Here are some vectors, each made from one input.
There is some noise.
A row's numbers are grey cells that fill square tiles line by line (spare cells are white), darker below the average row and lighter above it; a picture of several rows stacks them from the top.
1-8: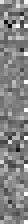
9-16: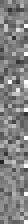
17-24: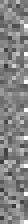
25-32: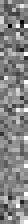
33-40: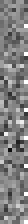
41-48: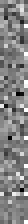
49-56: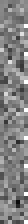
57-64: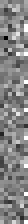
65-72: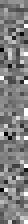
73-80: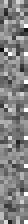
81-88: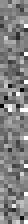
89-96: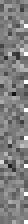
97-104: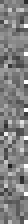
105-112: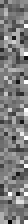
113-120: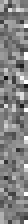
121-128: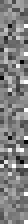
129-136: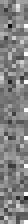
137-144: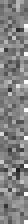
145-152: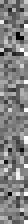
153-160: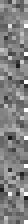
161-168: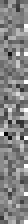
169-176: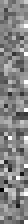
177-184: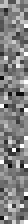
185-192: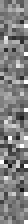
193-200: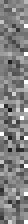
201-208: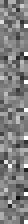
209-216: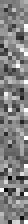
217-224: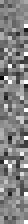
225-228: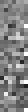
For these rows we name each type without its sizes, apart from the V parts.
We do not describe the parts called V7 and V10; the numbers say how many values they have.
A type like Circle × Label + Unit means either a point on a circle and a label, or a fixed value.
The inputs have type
(Line + V7) × (Line + V10).
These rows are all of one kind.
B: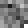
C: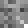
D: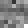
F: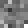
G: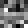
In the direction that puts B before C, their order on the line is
D, B, C, G, F.
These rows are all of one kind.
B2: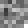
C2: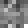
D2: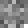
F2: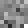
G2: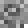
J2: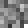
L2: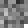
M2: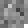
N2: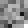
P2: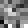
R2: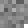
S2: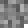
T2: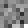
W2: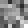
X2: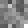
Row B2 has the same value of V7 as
C2, J2, S2 and W2.
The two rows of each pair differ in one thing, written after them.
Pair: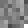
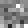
the value of V7
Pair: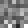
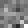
the value of V10
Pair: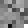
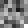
the value of V7
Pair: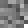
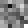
the value of V10
